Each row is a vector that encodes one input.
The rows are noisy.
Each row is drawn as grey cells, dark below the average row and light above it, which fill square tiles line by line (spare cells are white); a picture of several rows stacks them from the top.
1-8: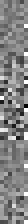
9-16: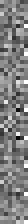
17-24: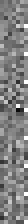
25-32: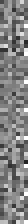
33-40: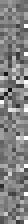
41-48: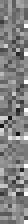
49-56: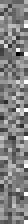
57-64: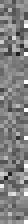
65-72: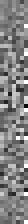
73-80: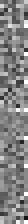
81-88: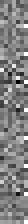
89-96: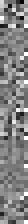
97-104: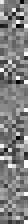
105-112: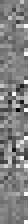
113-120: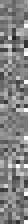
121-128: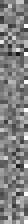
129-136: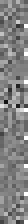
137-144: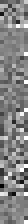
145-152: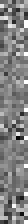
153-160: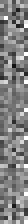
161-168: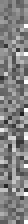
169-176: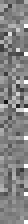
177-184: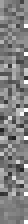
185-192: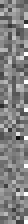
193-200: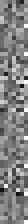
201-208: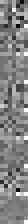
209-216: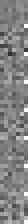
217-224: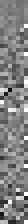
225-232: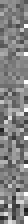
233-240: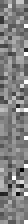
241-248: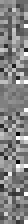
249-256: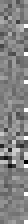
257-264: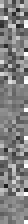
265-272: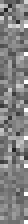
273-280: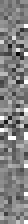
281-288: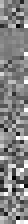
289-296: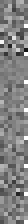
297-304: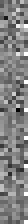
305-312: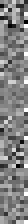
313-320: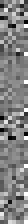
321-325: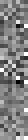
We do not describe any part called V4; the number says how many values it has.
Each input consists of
a list of up to two items, each a true/false value and a value of V4.
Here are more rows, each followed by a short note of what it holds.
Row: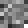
a list of two items
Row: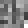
a list of two items
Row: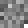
the empty list
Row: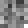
a list of two items
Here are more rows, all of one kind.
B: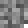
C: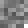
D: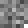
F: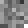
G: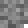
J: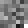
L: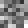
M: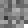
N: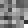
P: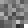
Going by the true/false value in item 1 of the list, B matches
G, J and L.
